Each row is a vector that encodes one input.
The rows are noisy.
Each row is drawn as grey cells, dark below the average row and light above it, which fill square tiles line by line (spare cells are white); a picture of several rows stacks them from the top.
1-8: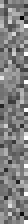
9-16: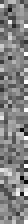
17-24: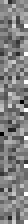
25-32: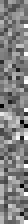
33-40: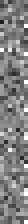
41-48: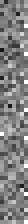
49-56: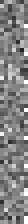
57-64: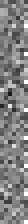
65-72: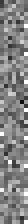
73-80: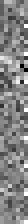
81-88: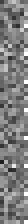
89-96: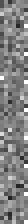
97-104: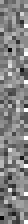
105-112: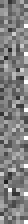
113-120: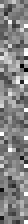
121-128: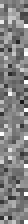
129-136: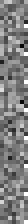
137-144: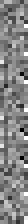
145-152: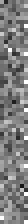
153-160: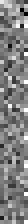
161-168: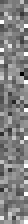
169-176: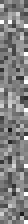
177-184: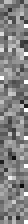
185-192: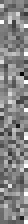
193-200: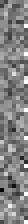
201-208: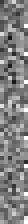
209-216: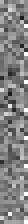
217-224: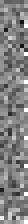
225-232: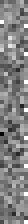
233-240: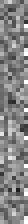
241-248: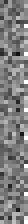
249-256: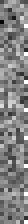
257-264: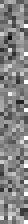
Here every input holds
a list of up to two points on a 17-point line.
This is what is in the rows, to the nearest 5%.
All of them are lists of up to two points on a 17-point line: a few are empty, 35% hold one and 65% two.
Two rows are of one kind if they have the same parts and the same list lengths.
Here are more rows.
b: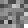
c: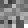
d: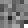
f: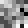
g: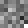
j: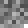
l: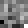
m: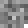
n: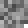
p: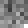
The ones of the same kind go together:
b, c, d, g, l
f
j, m, n, p

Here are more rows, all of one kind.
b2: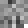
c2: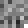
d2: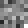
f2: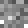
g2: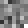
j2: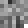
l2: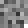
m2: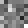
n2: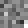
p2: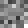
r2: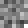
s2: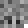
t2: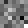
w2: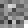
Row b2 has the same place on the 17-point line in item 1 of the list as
c2, g2, j2 and s2.
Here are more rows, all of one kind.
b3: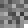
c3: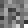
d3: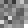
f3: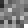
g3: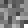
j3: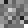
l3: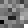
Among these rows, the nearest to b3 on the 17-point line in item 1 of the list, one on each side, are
d3 and f3.
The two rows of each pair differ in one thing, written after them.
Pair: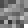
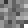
the place on the 17-point line in item 1 of the list
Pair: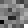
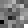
the place on the 17-point line in item 2 of the list
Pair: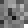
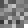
the place on the 17-point line in item 1 of the list
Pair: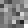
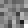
the place on the 17-point line in item 2 of the list
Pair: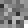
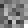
the place on the 17-point line in item 2 of the list
